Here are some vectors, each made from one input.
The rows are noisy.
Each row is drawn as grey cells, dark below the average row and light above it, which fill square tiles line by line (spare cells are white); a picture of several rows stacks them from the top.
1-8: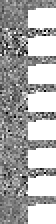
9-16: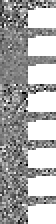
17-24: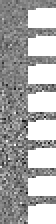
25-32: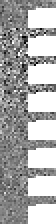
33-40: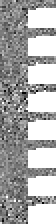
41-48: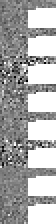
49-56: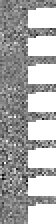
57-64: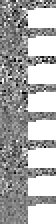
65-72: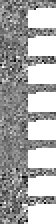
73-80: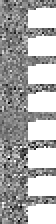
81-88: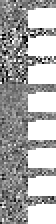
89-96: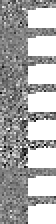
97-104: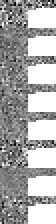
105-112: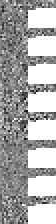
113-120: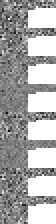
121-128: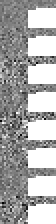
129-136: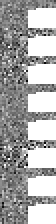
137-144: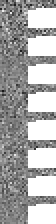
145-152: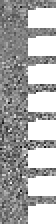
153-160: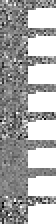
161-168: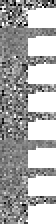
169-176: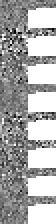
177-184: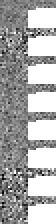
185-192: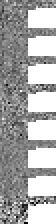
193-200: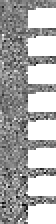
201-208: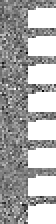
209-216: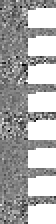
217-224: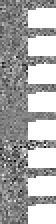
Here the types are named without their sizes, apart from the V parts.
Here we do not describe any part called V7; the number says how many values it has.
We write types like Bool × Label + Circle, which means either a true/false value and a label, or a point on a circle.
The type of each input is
(Circle + Unit) × Line × Line + Unit + V7 × V7.
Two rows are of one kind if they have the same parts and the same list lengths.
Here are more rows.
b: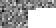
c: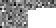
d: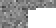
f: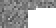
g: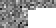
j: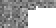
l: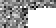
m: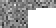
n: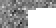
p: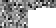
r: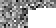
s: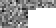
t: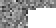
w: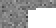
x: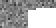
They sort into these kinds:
b, c, d, f, s, w
g, j, p, t, x
l, m, n
r

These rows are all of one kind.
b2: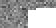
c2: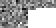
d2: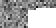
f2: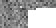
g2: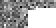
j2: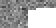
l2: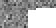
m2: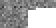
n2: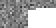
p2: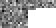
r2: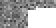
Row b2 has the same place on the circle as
f2, g2 and p2.
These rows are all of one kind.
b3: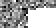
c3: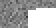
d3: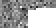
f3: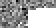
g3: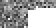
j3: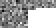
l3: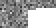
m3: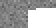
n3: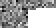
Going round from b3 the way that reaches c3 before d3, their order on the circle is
b3, m3, n3, c3, d3, f3, g3, j3, l3.
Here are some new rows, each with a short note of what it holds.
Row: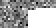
a fixed value
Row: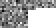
a point on a circle and a point on each of two lines
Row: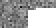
a point on a circle and a point on each of two lines
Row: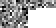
a point on each of two lines
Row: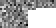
a fixed value
